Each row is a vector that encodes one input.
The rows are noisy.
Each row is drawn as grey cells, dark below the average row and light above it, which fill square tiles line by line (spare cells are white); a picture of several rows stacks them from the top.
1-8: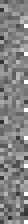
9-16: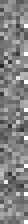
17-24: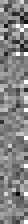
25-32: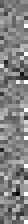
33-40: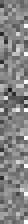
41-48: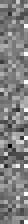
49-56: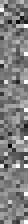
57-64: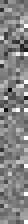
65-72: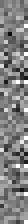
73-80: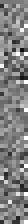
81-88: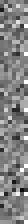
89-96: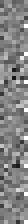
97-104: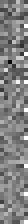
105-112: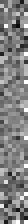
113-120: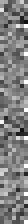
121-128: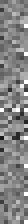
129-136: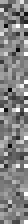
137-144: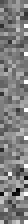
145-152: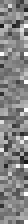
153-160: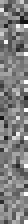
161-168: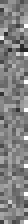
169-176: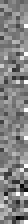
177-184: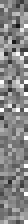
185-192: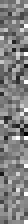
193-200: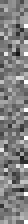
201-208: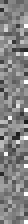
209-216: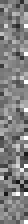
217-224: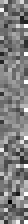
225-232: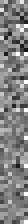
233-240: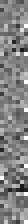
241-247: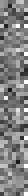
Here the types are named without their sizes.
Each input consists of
three true/false values.
